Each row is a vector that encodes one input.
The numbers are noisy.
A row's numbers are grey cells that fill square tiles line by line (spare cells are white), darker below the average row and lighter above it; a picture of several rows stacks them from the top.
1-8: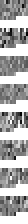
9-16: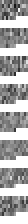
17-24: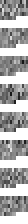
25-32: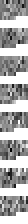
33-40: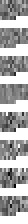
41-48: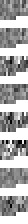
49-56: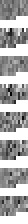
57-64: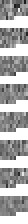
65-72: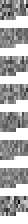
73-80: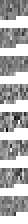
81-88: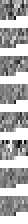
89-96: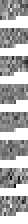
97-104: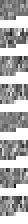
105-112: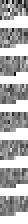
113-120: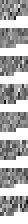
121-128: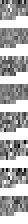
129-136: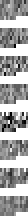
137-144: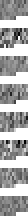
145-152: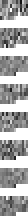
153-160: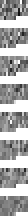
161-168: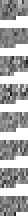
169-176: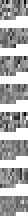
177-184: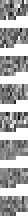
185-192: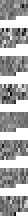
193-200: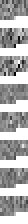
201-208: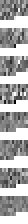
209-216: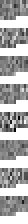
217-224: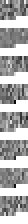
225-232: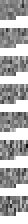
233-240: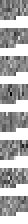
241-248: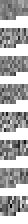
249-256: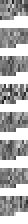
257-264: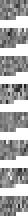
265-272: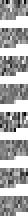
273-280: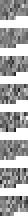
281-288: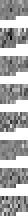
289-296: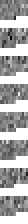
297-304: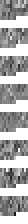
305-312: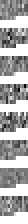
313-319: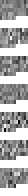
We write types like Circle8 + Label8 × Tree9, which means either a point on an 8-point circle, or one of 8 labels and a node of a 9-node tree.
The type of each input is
(Label10 × Label10 + Unit) × Tree11 + Unit.
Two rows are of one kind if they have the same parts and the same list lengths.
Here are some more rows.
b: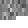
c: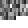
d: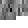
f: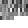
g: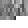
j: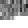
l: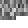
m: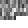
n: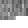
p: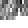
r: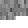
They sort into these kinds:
b, g, p
c, d, f, j, n, r
l, m

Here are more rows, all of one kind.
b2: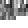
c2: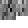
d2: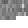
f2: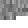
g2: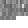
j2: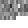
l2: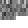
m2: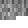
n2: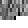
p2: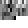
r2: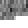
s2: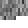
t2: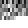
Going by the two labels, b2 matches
c2, j2, m2 and p2.
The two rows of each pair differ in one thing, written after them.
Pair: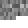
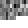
the node of the tree
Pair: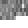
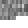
one of the two labels
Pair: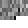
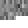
one of the two labels
